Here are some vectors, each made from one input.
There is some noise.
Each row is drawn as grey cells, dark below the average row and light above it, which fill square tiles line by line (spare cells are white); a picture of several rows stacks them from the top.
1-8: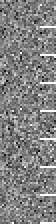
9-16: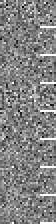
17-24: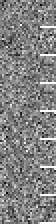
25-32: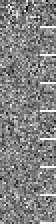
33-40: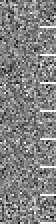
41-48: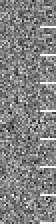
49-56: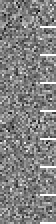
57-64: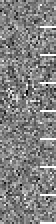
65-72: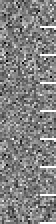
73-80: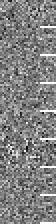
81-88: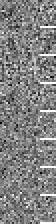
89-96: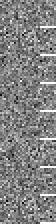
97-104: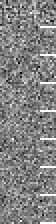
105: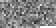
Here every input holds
either a point on a 9-point circle, or a fixed value, or three true/false values.
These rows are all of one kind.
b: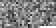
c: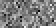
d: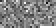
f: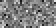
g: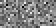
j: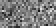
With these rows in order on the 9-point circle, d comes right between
f and g.
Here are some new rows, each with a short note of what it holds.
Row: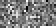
a fixed value
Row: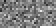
three true/false values
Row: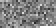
three true/false values
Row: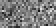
a point on a 9-point circle
